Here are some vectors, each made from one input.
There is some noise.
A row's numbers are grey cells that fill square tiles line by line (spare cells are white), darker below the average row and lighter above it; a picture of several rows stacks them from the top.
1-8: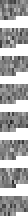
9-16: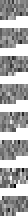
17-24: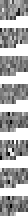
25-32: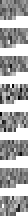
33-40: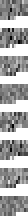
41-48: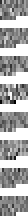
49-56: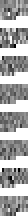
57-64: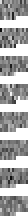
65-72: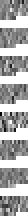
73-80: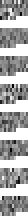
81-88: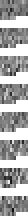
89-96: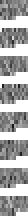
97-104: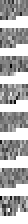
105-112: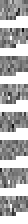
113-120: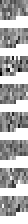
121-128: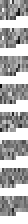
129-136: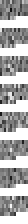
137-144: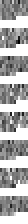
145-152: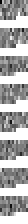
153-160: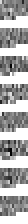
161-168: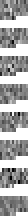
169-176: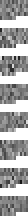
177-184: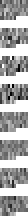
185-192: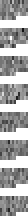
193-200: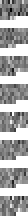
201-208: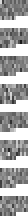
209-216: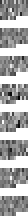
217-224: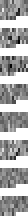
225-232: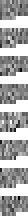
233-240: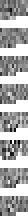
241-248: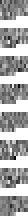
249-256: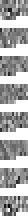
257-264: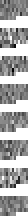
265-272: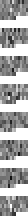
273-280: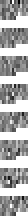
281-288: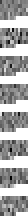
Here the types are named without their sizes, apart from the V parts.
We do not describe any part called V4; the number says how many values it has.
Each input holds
either a node of a tree and a true/false value, or two values of V4, or a list of points on a line.
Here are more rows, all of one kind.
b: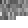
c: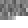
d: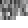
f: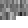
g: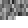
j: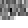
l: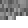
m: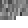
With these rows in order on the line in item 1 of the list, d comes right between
b and f.
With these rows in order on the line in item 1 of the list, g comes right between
b and l.
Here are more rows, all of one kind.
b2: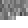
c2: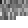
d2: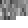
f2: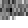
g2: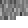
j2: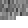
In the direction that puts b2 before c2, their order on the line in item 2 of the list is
d2, b2, g2, j2, c2, f2.
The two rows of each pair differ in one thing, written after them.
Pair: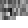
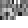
the place on the line in item 1 of the list
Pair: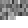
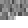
the place on the line in item 2 of the list
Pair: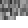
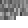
the place on the line in item 2 of the list
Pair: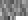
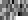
the place on the line in item 2 of the list
